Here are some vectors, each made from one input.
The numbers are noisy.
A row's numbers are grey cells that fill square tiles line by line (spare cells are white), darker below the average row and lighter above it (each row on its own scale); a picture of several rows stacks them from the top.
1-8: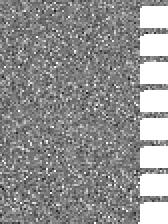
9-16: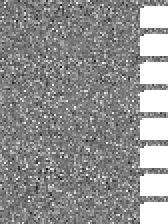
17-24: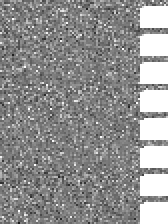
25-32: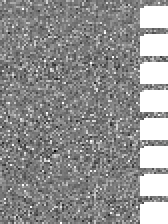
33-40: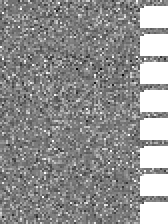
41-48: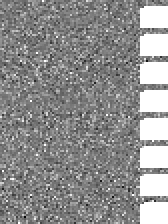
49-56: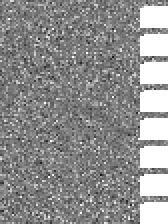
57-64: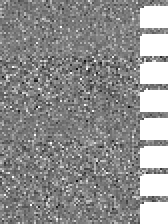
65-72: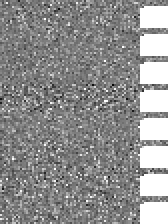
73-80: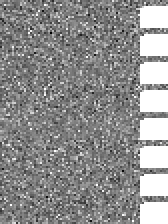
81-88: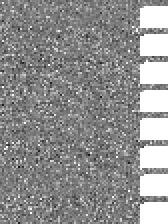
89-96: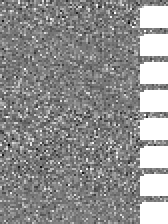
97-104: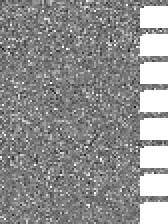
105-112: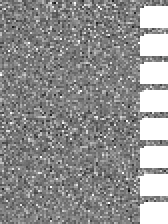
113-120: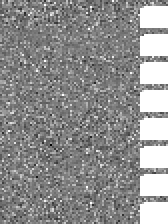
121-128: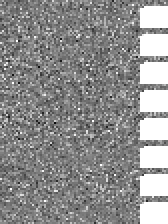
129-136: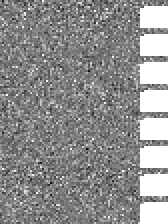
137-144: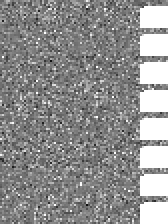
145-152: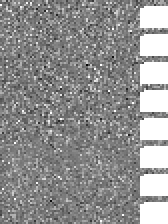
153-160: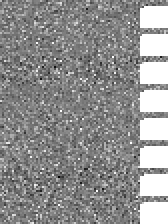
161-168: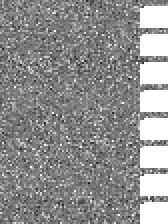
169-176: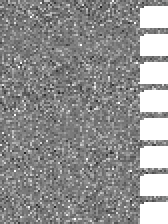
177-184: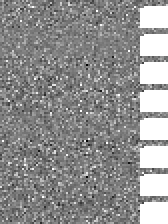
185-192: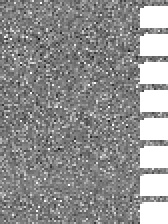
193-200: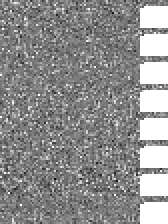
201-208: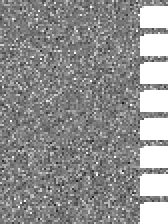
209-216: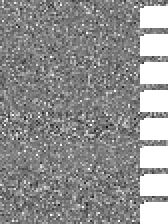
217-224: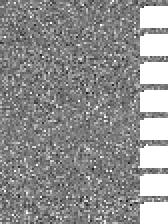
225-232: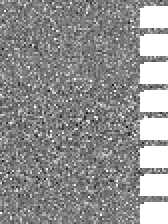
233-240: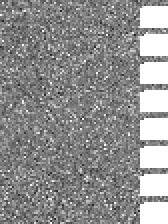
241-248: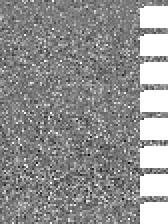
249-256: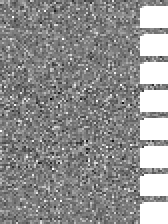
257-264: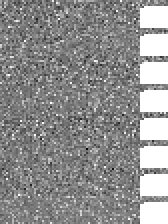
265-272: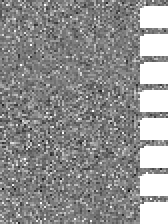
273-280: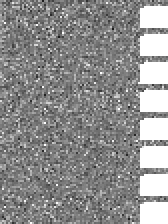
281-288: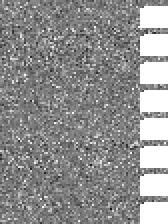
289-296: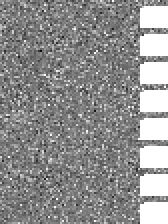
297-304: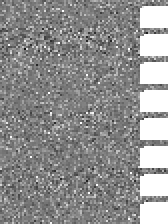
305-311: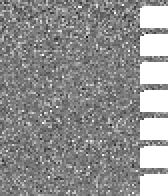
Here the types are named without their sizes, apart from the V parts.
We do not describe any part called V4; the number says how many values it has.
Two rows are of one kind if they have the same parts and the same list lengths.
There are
3 kinds of row.
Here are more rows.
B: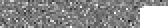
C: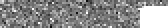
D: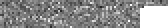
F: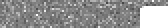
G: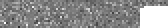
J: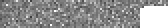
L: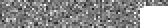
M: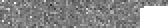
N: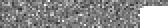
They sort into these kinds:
B, C, F, L, N
D, J
G, M

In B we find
a point on a circle, a true/false value and a value of V4.
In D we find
three labels.
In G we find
a point on each of two circles.
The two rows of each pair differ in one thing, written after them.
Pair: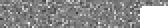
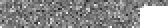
the true/false value
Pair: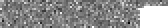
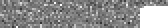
the place on the circle
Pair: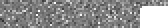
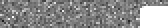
the value of V4
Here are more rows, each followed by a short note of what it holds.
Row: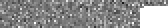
three labels
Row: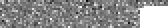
a point on a circle, a true/false value and a value of V4
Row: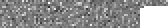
three labels
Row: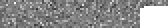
a point on each of two circles
